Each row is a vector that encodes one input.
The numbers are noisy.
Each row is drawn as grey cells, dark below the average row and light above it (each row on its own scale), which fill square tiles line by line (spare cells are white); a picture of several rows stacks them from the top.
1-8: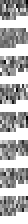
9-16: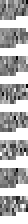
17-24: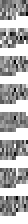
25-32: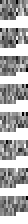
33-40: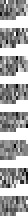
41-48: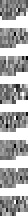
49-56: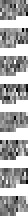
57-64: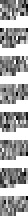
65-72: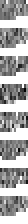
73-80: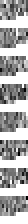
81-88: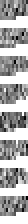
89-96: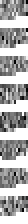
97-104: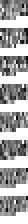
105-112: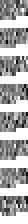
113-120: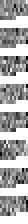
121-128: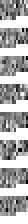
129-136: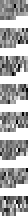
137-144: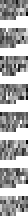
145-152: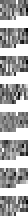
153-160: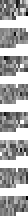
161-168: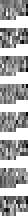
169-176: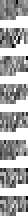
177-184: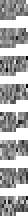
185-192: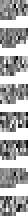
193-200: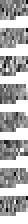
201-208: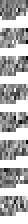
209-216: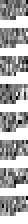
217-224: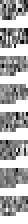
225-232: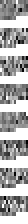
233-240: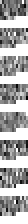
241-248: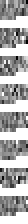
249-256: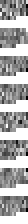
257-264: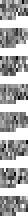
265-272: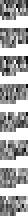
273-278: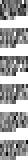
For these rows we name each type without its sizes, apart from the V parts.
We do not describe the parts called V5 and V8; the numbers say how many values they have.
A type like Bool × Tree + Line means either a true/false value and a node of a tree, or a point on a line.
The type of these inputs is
Label × (Label + V5 × V8) + Unit.
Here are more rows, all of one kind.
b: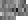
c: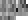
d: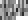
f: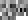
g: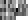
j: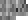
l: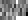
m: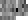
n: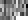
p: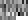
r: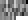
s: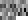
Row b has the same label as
c, g, j and m.
